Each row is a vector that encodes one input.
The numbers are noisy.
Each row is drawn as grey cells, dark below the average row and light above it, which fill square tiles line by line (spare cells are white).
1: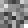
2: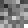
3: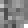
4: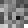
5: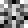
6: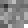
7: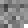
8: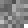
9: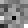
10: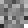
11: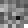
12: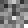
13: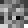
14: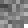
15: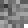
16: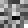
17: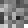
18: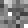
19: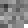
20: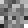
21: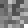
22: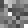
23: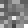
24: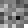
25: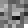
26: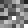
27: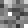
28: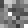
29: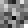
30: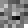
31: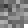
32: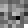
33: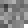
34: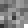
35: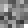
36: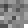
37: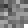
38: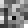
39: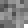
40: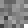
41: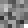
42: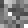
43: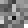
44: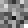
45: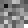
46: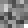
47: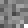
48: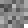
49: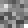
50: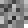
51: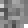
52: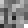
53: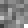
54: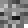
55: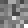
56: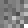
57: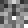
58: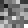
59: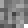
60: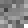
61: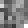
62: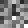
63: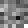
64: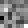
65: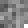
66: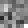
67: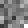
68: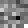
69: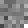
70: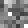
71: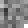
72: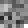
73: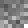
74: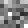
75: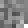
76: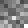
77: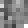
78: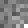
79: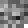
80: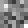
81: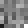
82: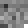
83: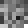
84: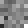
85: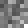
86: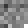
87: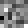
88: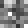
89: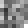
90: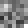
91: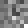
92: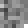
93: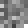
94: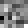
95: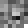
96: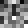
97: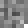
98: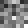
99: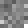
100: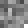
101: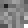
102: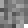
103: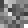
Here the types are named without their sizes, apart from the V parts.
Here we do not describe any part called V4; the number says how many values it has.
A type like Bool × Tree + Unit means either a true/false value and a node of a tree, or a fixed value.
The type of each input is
Bool × V4 + Tree + Unit.
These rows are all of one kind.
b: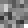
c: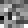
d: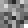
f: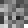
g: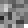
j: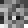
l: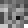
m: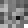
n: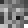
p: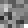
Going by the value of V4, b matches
g, j, l and m.
